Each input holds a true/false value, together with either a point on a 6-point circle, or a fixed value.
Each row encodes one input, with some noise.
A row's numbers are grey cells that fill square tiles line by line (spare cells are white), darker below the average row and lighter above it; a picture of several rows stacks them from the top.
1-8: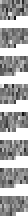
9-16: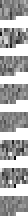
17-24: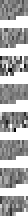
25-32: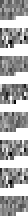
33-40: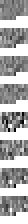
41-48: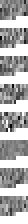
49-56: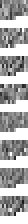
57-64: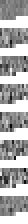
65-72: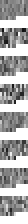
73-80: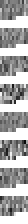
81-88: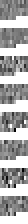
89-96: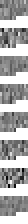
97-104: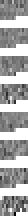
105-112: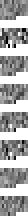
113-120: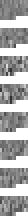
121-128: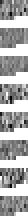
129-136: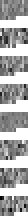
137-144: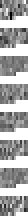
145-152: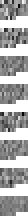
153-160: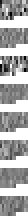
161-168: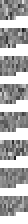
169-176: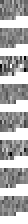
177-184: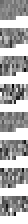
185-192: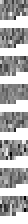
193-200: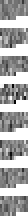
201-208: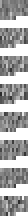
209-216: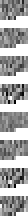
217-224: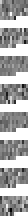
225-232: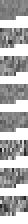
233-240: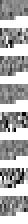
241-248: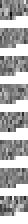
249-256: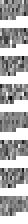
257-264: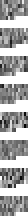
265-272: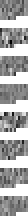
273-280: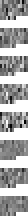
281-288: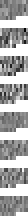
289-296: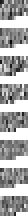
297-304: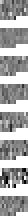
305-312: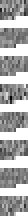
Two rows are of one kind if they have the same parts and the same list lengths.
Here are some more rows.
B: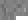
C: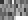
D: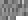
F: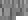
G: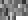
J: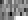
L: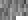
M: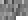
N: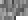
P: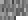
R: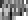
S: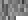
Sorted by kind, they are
B, C, D, F, G, J, M, N, P, R, S
L

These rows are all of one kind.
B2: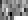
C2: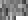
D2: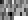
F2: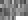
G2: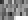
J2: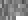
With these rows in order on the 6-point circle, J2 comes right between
C2 and D2.
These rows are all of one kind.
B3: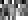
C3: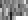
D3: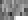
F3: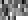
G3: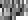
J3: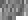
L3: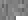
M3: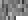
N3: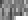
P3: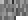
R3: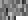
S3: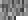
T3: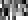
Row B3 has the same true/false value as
F3, J3 and N3.
